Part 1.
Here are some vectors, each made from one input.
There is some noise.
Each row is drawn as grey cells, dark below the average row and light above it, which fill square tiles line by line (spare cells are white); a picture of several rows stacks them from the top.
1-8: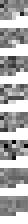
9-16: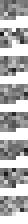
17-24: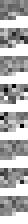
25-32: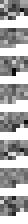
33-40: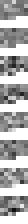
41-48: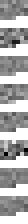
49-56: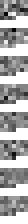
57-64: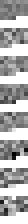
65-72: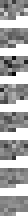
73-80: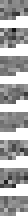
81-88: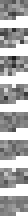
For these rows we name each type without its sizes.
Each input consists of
a point on a line.
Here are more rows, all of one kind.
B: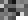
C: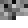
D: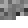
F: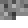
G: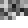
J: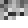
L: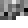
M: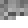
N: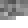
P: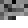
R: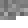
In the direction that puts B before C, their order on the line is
B, N, G, D, J, M, F, R, L, C, P.
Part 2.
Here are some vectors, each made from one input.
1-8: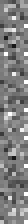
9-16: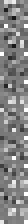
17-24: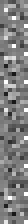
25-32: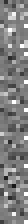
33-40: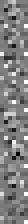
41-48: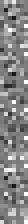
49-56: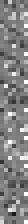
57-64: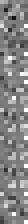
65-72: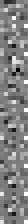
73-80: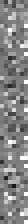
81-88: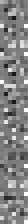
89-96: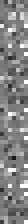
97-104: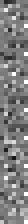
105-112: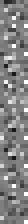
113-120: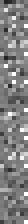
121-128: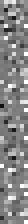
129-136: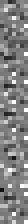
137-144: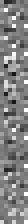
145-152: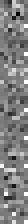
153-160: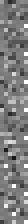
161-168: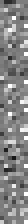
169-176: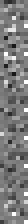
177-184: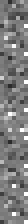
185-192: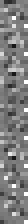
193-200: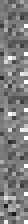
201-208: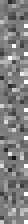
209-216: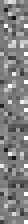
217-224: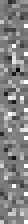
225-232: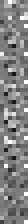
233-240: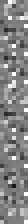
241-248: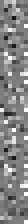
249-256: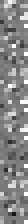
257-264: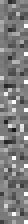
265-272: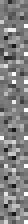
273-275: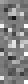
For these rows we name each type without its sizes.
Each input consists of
either a fixed value, or three true/false values.
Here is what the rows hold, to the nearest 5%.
A few of them hold a fixed value. The rest hold three true/false values.
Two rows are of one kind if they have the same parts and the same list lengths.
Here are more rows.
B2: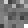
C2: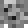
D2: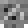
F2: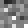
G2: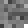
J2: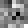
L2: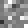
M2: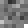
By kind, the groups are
B2, C2, D2, F2, G2, L2, M2
J2

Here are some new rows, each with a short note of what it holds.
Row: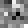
a fixed value
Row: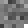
three true/false values
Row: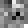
a fixed value
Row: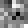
a fixed value
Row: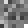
three true/false values
